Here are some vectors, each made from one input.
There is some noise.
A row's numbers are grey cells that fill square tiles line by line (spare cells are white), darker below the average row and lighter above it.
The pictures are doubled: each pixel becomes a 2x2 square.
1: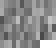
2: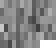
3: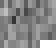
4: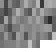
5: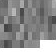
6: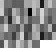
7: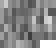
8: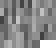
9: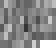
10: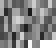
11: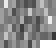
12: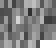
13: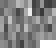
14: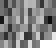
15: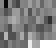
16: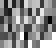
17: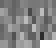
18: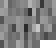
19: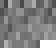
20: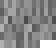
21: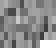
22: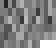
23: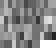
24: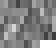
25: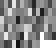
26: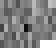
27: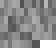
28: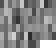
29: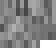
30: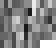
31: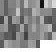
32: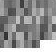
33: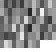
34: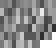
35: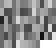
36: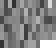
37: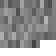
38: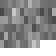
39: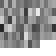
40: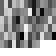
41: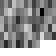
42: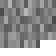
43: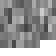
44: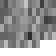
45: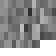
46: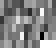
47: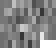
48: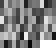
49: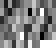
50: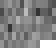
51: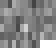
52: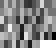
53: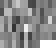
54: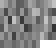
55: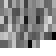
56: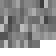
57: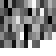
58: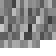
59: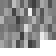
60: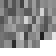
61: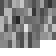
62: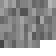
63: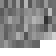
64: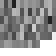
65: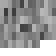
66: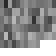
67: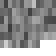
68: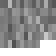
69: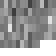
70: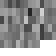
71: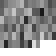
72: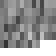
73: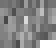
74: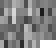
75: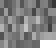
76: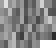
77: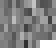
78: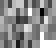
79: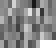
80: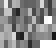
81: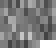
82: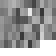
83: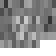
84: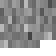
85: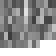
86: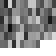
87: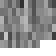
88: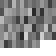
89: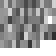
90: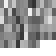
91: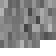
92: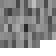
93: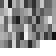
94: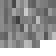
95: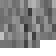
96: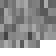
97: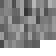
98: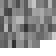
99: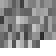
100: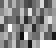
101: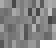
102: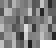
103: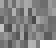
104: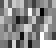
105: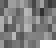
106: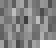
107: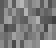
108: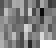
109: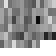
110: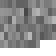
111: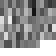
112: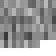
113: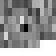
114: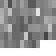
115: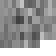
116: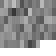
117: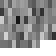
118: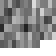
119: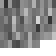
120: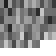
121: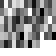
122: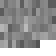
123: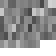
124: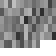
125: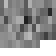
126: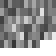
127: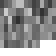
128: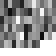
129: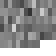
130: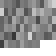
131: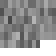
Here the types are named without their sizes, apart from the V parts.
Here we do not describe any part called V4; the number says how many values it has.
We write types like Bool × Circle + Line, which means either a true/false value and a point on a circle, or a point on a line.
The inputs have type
Circle × (Circle + V4).
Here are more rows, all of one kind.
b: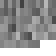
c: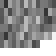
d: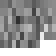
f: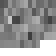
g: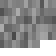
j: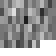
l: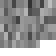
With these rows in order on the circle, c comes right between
b and f.
